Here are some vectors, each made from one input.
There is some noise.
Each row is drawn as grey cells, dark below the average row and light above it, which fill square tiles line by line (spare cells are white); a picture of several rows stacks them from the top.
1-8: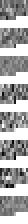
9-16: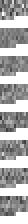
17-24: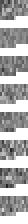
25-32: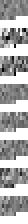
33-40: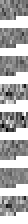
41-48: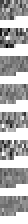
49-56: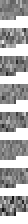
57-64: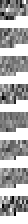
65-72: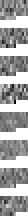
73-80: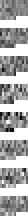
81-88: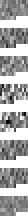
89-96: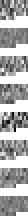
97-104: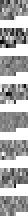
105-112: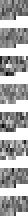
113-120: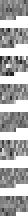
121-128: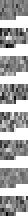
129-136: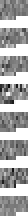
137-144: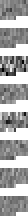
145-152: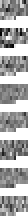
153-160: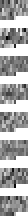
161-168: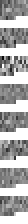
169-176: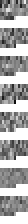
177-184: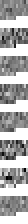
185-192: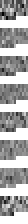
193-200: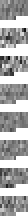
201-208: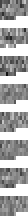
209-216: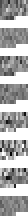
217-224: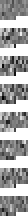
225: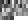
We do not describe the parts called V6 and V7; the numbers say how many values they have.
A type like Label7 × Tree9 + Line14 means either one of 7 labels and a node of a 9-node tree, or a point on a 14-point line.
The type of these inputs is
(Circle11 × V7 + Line11 × V6) × Tree9.
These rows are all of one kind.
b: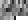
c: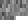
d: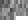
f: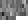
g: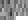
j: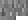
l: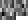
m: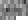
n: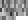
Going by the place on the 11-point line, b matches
c, d and g.
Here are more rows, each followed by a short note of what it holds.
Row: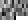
a point on an 11-point line, a node of a 9-node tree and a value of V6
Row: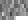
a point on an 11-point circle, a node of a 9-node tree and a value of V7
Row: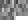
a point on an 11-point line, a node of a 9-node tree and a value of V6
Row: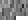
a point on an 11-point line, a node of a 9-node tree and a value of V6
